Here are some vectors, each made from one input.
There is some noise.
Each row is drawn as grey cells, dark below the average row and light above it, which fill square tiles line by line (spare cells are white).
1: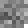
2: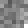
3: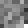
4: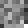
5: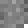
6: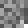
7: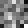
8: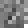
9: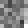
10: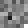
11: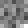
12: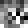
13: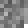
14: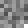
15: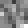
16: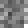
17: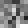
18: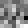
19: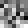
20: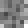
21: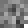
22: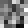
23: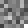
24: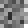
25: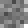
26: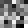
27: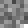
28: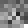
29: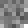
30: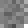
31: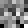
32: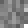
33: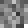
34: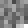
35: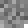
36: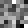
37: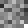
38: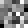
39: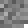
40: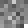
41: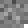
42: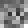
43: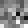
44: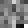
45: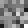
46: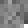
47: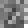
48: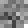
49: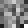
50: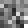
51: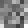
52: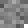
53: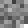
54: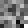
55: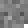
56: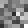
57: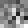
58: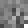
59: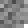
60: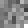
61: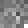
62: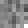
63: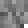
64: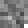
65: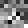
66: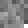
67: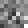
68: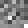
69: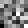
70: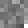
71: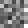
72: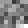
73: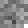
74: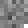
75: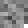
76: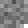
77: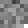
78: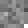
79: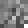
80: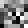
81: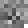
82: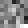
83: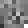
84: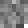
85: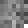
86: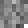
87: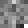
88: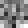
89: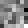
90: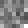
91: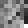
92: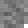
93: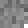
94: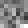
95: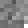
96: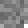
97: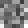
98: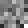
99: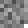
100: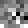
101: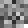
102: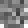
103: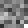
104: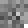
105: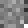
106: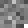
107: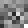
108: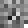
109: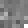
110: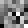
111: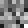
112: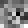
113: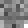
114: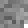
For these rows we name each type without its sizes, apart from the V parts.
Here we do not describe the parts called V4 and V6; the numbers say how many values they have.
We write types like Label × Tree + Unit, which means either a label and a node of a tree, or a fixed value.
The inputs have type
Bool × ((Circle × V6 + Unit) × V4 + Line × Line).
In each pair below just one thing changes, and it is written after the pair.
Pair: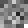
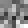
the value of V6
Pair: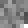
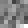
the value of V6
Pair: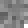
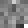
the place on the circle
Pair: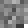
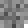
the place on the circle
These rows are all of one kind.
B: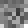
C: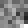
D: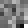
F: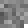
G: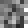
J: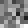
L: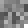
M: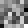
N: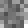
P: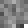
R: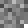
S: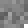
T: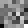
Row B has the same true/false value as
C, G, J and T.
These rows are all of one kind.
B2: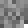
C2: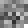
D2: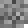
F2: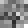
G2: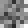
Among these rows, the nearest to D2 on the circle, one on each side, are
B2 and F2.
